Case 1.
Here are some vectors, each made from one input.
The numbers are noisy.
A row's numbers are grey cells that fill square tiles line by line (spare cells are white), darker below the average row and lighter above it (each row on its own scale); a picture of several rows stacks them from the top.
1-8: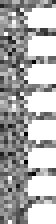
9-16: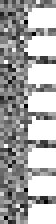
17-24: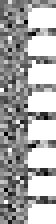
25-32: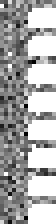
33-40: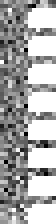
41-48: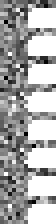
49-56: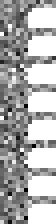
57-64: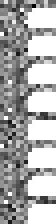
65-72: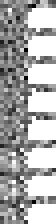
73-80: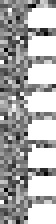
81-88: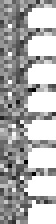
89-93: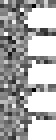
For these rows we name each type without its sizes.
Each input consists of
a point on a line.
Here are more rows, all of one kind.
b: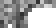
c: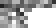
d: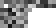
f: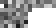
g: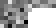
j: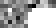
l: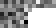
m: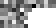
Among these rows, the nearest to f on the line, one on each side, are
b and l.
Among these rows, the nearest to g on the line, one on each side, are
d and l.
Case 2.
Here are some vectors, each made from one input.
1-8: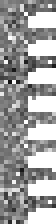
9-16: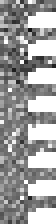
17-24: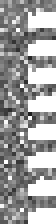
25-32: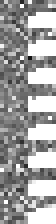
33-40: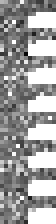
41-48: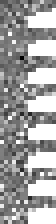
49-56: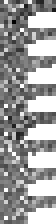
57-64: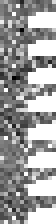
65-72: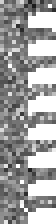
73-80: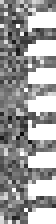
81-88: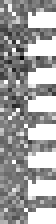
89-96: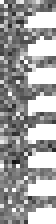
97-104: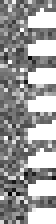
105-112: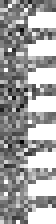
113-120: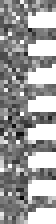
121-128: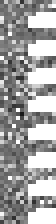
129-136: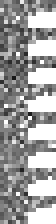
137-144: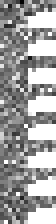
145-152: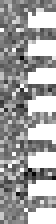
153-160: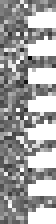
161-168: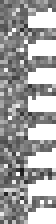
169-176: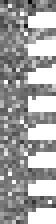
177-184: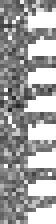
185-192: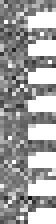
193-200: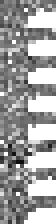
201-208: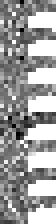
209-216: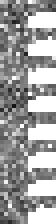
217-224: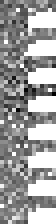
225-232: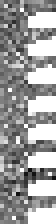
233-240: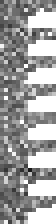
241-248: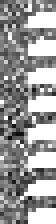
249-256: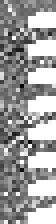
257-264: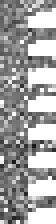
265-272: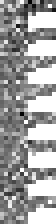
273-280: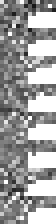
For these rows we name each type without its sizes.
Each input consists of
a label.
